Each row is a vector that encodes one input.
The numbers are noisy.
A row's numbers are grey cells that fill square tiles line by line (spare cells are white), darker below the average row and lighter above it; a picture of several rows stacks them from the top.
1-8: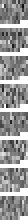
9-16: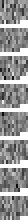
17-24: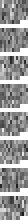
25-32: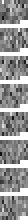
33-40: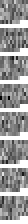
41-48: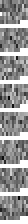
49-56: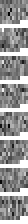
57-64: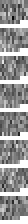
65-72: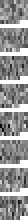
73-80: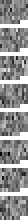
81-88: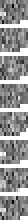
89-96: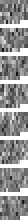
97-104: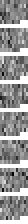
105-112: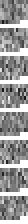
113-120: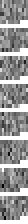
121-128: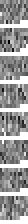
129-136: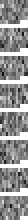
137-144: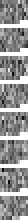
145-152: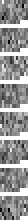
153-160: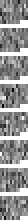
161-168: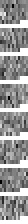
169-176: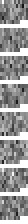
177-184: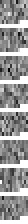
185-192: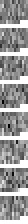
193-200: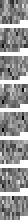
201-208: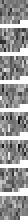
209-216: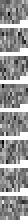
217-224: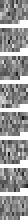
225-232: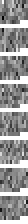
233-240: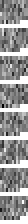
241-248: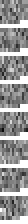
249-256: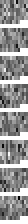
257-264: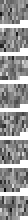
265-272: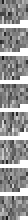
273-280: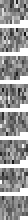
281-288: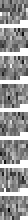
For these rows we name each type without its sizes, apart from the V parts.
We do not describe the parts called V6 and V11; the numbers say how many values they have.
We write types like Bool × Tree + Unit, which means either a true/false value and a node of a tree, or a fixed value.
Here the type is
(Bool × Bool × Bool + Line) × Line + V6 × V11.
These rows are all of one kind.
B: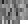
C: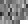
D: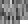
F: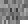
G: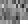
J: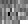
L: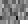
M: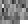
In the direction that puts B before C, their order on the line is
M, G, L, F, D, B, C, J.
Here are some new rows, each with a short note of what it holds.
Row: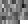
a point on a line and three true/false values
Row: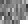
a point on a line and three true/false values
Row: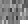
a point on a line and three true/false values
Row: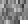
a point on a line and three true/false values
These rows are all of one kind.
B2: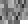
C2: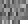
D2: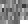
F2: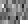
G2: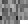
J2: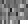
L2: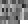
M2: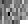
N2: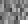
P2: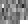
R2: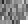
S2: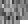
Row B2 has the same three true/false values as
D2 and M2.
